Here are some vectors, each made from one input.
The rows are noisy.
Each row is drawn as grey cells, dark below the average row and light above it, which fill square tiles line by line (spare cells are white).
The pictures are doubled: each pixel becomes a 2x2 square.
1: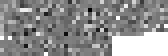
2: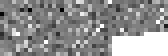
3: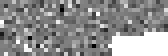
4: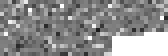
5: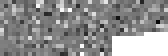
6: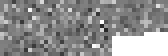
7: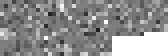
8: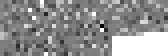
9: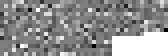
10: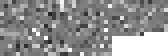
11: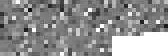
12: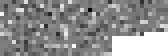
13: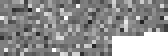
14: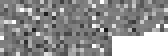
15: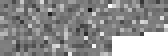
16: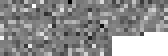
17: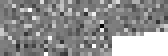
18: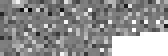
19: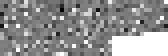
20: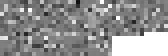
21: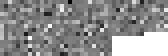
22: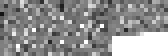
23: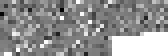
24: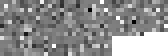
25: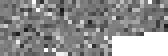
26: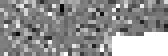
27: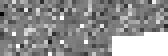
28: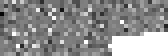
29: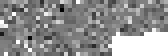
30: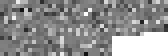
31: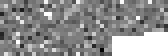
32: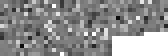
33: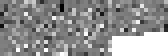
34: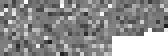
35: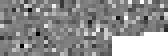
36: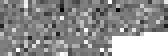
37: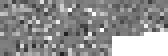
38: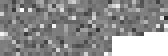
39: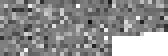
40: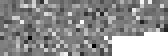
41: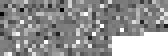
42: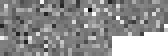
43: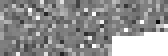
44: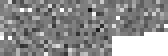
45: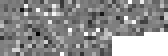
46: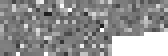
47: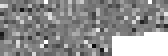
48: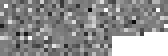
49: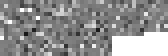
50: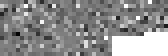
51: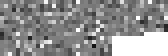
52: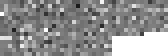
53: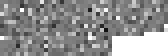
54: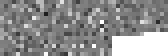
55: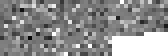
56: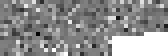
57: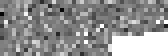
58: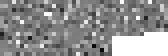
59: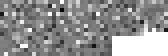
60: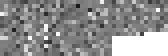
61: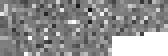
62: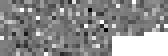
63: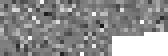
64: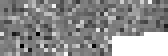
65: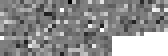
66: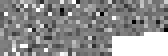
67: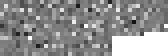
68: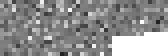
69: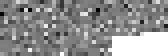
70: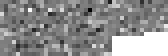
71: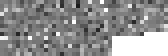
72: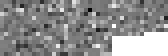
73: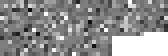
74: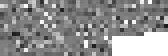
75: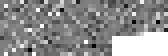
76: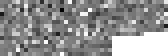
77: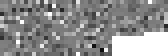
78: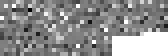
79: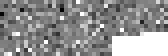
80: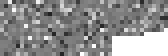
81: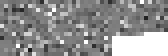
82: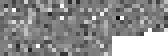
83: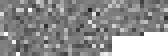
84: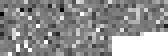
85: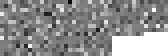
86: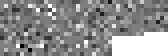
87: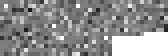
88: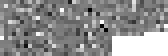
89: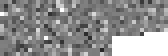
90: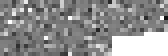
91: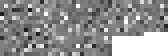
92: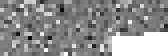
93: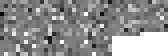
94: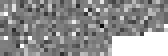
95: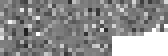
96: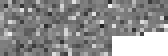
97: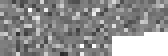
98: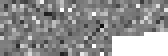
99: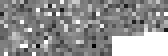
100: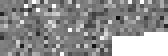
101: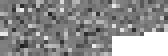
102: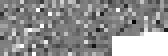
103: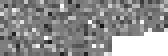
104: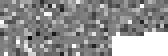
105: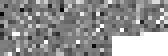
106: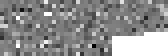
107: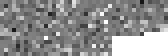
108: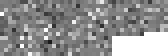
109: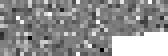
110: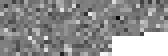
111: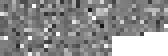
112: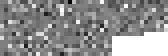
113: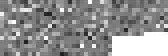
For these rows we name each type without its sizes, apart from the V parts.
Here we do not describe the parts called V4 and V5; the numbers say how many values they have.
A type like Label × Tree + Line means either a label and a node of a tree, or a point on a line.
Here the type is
Bool × V5 + Label × V4.
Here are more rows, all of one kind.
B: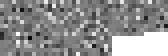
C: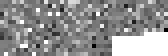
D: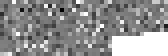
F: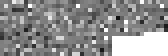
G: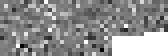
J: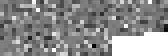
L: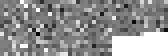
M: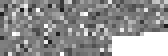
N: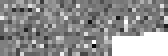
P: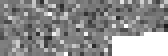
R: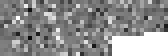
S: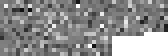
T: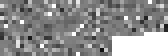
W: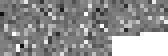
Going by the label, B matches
C, D and T.
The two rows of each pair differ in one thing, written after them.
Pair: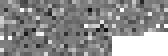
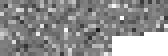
the value of V5
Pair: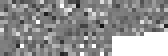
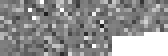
the true/false value
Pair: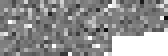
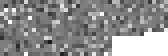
the true/false value
